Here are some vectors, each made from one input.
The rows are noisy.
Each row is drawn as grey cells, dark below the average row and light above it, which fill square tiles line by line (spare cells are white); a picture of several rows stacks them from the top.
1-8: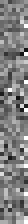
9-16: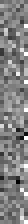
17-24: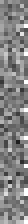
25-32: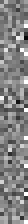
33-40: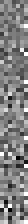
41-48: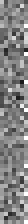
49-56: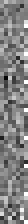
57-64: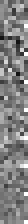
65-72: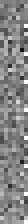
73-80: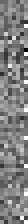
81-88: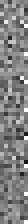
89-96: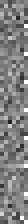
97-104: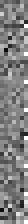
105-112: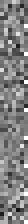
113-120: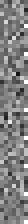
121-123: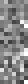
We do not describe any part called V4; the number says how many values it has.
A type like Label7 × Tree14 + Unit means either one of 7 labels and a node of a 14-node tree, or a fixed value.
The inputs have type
List3(Bool × V4).
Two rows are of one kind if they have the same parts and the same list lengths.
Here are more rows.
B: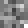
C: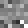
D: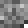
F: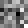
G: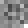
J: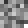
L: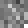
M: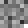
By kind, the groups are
B, C, D
F
G, J, M
L

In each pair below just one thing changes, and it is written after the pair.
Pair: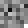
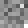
the value of V4 in item 1 of the list
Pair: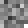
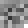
the true/false value in item 1 of the list
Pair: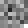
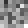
the value of V4 in item 1 of the list
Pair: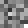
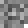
the value of V4 in item 1 of the list
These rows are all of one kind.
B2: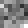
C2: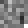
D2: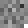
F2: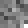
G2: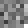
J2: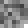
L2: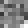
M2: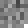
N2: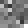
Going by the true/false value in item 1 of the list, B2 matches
F2, J2 and N2.
